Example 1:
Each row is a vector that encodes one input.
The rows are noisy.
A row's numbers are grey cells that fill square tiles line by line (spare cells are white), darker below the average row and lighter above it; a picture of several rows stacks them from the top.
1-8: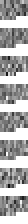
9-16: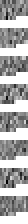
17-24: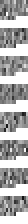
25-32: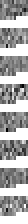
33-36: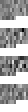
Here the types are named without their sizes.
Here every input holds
a node of a tree.
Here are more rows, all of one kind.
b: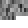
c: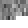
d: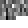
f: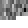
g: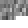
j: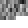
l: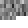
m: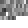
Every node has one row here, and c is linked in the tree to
g.
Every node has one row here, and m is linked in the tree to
b and l.
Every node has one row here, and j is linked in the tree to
f.
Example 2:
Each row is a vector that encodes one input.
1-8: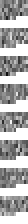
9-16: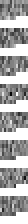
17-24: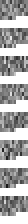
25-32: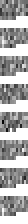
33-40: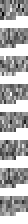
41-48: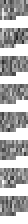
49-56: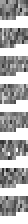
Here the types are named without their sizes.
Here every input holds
a label.
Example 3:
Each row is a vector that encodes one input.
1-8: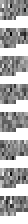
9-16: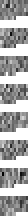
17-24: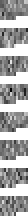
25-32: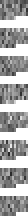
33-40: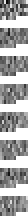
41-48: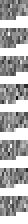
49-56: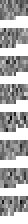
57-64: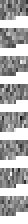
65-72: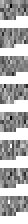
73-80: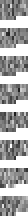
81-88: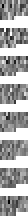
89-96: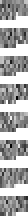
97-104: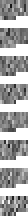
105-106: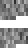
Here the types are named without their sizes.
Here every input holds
a point on a line.
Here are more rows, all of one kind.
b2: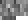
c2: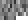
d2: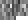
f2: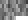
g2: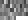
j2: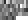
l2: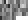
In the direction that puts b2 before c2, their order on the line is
f2, g2, d2, l2, j2, b2, c2.
